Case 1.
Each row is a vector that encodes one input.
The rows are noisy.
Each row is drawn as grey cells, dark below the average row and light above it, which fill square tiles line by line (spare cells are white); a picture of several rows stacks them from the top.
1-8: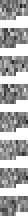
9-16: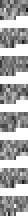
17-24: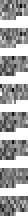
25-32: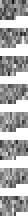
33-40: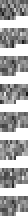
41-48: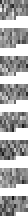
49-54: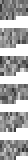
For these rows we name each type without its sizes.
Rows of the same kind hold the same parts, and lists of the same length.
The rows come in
2 kinds.
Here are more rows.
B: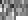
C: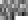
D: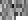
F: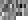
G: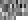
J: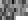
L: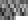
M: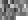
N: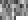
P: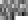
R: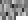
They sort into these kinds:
B, D, F, G, N, R
C, J, L, M, P

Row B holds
a point on a circle and a label.
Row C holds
a label.
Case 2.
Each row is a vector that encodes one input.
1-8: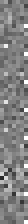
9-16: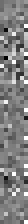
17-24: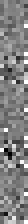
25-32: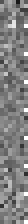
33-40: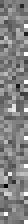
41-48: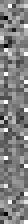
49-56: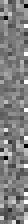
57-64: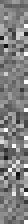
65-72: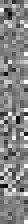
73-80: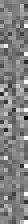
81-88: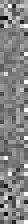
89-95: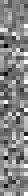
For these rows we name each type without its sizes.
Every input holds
either a node of a tree, or four true/false values.
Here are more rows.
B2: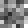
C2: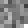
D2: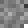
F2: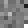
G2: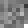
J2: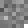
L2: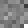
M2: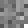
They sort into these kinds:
B2
C2, D2, F2, G2, J2, L2, M2

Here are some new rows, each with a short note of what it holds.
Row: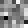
a node of a tree
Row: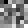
a node of a tree
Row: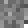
four true/false values
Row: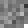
four true/false values
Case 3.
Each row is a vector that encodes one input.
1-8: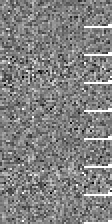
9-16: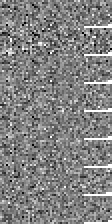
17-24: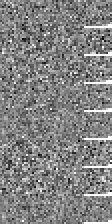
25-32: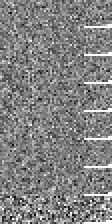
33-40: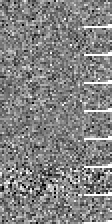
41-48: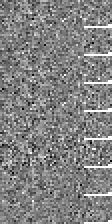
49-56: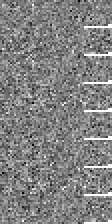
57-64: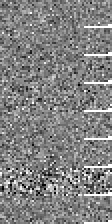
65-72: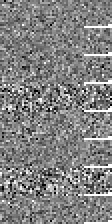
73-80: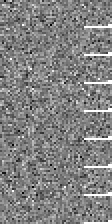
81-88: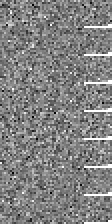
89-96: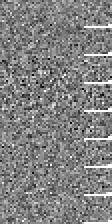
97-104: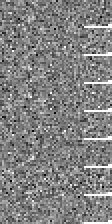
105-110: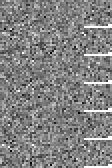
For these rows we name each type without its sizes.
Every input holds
either a fixed value, or a point on each of two lines, or four true/false values.
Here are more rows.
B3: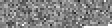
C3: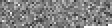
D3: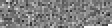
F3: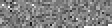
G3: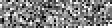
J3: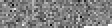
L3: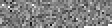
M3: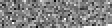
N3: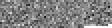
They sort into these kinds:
B3, C3, D3, F3, J3, L3, N3
G3
M3

